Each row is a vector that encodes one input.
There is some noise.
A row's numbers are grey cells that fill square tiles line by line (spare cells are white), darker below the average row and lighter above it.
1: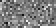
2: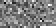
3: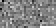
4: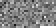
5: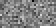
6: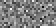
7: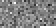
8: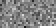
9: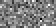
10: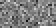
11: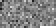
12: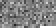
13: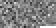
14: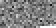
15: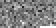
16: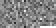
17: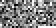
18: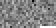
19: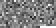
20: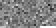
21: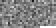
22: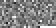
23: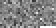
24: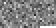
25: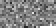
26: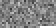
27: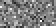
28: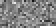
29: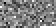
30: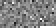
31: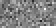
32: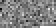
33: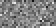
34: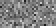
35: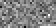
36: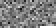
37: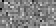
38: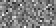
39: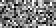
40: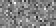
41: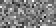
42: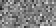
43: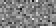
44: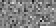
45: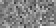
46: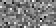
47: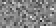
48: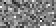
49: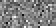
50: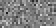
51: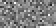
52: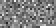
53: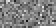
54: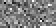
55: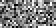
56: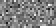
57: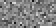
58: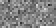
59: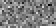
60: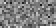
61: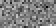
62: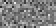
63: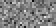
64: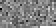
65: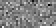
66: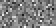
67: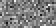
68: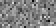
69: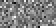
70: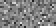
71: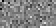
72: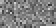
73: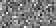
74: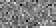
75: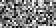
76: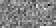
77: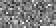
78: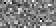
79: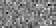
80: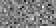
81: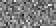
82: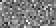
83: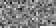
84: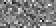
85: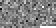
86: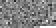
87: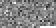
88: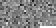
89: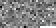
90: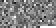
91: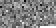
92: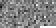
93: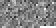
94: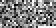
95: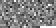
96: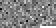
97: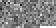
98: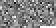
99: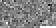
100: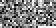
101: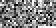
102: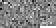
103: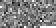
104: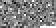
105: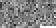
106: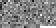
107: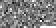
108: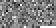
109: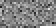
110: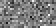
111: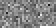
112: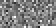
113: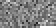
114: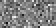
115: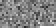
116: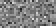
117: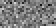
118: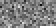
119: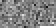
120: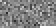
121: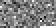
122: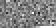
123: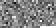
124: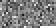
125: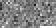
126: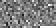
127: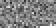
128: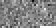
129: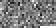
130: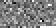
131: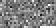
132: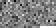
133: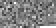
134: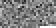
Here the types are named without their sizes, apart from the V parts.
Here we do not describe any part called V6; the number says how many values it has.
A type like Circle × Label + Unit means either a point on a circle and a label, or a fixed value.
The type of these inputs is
List(Line × V6).
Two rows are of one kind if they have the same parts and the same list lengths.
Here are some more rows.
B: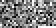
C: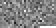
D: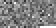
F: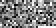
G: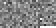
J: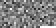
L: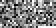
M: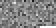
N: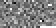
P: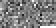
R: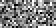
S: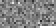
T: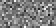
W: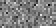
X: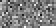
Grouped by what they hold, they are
B, F, L, R
C, D, G, M, S, W
J, N, P, T, X

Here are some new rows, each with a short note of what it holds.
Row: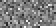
a list of one item
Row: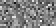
a list of one item
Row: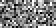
the empty list
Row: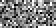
the empty list
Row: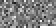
a list of one item
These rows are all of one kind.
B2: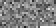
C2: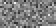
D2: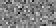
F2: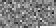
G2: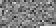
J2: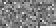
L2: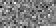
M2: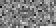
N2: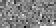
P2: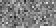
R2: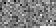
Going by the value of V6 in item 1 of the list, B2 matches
F2 and J2.
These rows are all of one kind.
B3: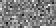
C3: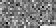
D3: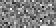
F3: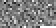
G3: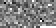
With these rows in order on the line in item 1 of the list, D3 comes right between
F3 and G3.
